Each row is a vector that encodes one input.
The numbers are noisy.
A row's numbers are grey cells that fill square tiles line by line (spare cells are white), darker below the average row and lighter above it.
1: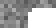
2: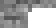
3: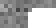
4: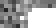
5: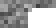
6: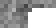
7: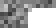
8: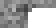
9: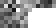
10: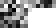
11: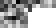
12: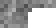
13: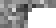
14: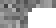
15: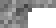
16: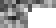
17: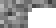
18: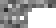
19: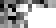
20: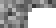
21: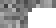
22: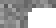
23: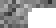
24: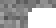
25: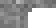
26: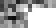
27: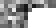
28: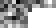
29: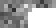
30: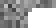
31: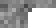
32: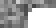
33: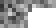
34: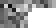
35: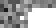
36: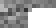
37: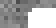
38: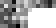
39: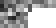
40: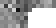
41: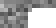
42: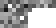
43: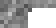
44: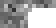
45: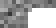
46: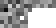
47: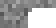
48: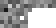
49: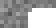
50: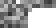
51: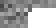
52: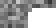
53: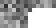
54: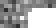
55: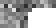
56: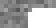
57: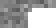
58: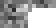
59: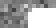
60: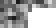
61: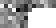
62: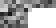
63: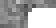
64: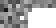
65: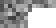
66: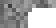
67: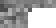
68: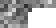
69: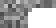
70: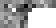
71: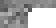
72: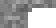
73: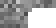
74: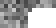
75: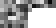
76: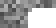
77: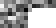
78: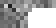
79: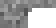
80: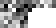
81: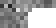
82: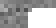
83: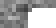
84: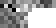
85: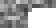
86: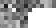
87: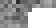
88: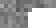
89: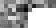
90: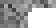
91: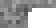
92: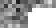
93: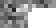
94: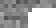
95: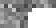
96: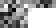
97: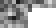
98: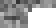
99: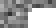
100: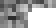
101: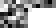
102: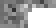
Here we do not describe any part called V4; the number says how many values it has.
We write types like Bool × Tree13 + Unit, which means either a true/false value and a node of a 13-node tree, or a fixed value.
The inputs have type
List2(Bool × V4).
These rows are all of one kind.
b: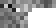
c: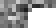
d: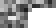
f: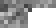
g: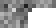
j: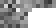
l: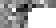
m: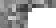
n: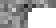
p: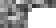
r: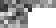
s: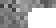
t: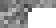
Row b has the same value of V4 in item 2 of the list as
c, f, p and r.
